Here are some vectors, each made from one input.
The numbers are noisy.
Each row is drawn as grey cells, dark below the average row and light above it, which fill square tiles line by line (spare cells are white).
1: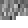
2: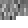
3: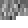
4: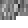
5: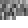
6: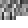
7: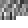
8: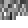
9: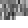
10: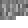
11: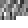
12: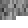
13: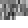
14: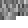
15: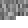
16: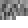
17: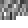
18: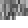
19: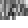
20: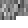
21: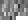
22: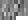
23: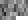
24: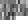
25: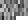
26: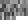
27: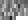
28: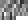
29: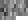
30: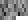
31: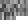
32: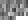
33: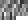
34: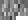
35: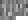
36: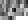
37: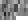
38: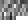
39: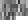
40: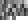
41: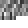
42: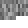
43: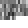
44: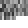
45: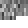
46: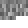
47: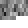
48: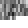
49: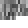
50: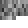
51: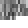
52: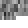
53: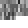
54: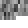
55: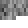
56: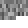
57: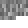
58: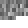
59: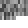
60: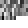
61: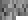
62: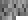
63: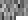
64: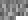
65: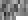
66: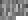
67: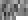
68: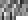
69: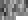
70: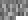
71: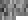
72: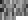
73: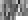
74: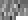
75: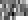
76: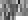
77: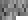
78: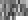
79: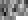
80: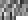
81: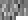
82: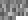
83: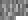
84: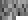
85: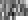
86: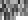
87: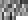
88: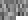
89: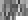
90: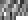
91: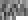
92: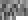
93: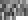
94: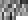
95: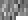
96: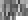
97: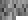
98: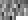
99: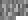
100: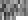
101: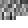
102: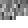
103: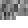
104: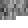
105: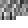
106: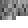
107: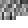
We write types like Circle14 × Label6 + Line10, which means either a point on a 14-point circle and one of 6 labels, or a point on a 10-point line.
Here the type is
Line6.
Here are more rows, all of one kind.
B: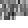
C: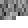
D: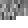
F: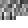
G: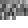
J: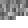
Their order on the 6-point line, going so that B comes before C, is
B, G, C, J, D, F.
